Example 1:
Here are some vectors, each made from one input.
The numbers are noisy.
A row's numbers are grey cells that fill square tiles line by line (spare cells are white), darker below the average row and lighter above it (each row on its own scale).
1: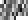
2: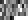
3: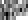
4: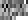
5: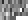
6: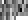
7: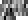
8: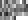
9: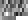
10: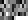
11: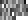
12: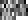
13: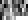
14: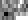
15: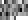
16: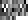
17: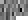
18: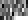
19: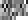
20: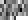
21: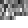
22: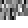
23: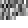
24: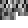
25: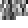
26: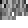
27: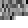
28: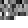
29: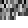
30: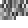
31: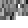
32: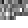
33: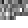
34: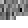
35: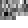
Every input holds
three true/false values.
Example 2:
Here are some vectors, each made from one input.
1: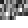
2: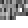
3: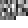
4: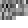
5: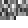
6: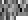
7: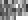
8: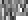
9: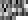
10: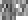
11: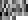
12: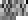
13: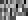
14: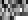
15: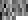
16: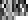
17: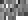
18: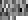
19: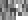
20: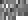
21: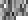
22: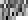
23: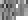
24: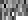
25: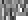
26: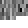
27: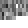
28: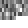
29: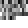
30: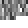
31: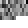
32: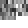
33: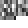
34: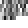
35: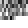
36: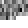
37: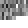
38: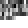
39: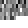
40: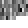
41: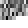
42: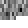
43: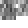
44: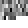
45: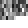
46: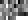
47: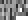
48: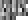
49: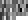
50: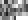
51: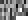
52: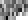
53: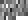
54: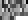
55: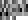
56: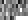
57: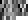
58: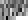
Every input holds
one of 5 labels.
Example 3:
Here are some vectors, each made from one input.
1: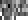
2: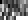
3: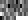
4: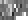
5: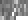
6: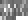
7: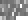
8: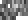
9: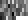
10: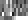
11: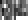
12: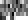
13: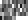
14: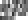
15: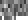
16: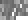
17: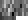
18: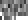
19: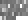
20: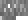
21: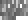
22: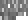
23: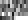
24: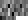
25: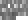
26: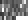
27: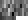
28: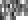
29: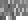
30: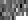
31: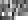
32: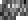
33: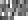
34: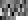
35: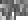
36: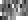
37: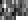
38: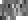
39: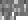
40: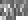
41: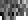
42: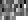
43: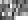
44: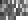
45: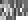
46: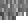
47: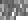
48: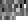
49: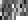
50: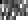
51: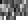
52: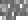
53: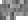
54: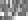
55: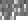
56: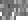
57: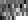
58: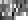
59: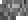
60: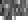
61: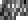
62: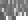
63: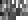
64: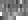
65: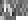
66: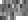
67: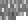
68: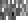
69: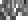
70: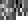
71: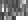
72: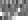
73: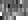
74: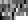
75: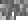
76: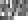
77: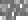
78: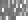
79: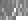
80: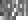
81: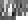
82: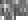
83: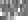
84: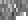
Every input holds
one of 5 labels.
